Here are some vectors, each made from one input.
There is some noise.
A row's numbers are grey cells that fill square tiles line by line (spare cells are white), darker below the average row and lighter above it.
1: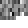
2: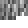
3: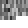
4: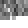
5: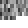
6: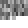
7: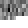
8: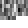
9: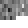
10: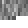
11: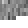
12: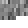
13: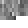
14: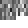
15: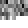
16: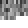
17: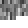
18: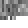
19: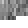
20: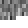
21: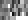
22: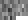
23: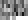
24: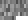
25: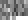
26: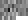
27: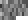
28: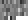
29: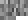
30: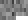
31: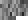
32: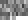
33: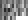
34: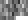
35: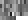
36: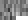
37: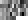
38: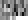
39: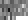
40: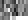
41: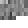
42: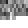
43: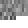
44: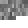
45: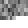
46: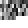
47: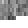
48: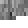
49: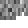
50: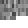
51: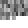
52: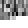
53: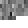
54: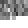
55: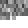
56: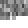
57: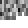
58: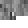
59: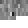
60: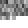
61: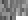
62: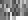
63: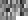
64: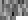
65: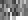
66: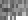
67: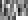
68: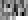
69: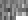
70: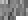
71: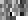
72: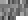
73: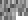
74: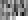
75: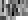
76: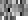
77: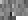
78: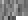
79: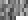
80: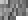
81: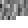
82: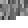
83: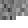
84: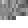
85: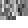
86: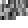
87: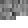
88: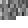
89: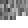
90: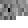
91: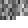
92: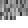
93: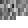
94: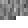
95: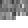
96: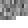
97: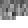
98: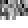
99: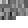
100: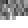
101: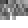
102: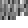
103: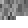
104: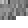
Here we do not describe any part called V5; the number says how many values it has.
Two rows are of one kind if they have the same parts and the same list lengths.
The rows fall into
3 kinds.
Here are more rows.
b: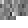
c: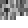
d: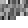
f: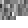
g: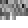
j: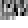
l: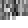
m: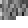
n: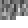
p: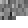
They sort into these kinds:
b, d, f, m, p
c, n
g, j, l

